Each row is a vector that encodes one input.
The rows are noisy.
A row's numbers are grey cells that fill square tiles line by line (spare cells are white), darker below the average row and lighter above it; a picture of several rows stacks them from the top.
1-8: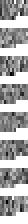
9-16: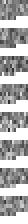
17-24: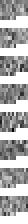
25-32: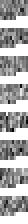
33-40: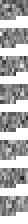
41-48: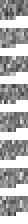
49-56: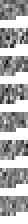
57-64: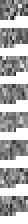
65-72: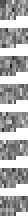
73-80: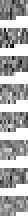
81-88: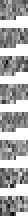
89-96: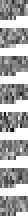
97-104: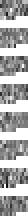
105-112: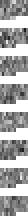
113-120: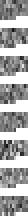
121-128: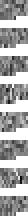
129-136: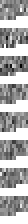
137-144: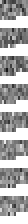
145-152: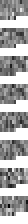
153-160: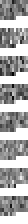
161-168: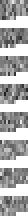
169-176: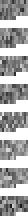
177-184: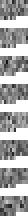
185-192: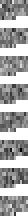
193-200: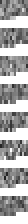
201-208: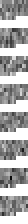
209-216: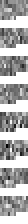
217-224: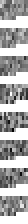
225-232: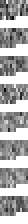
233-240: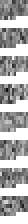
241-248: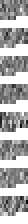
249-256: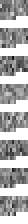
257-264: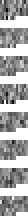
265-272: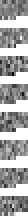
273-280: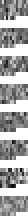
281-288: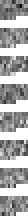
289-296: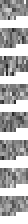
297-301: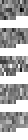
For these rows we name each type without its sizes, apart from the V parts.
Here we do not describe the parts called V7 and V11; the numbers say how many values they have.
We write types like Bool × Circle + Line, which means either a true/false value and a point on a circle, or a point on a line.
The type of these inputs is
(Bool × Bool × Bool × Bool + Unit) × (Line + V11) + Circle × V7.
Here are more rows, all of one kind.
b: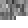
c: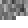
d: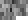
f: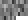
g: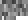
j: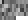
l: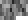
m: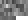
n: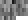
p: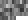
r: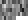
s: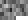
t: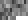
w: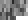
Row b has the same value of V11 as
d, m, p and s.
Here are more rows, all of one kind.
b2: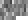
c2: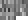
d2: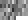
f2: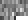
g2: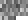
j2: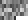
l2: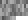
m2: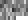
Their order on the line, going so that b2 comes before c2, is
b2, g2, c2, f2, j2, l2, m2, d2.
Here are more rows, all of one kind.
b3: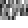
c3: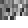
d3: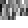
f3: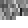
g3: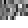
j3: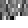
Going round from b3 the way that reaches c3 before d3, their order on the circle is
b3, g3, j3, c3, f3, d3.
